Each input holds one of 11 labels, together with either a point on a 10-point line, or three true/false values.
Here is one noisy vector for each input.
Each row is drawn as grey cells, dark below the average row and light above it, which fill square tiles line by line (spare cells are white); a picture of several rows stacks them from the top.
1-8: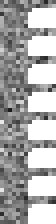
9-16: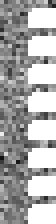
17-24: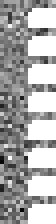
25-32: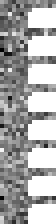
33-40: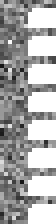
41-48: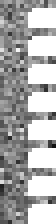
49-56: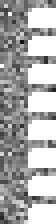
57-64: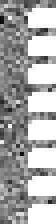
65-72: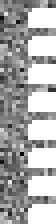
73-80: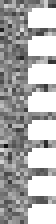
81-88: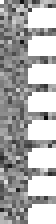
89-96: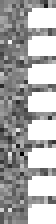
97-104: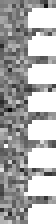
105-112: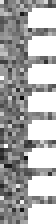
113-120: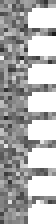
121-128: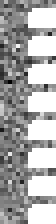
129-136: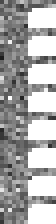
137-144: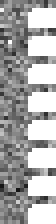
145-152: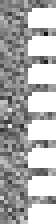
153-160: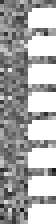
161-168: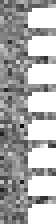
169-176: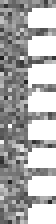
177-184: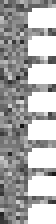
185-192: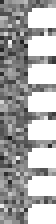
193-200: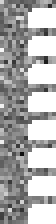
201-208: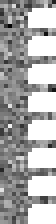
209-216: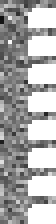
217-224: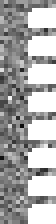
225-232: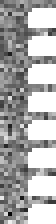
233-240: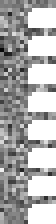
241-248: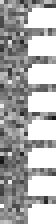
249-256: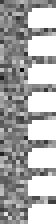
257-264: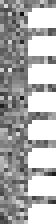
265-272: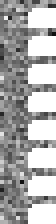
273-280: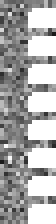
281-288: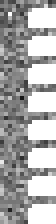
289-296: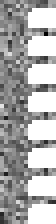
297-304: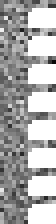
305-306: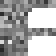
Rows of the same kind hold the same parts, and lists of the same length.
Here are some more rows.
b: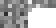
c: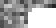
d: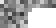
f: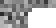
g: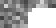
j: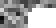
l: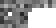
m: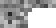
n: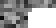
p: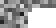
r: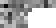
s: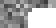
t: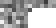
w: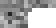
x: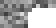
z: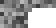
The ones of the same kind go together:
b, c, d, g, j, l, n, p
f, m, r, s, t, w, x, z

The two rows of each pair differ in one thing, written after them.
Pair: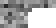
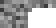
the label
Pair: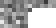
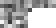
the place on the 10-point line
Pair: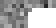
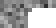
the place on the 10-point line
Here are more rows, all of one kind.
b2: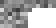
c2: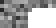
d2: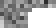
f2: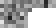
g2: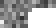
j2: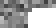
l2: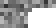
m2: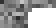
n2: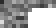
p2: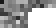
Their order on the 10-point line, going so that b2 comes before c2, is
f2, g2, d2, l2, j2, b2, m2, c2, n2, p2.
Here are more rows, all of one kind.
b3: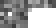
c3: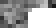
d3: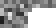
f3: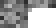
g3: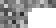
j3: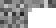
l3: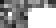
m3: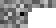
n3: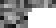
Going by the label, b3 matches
f3, l3 and n3.
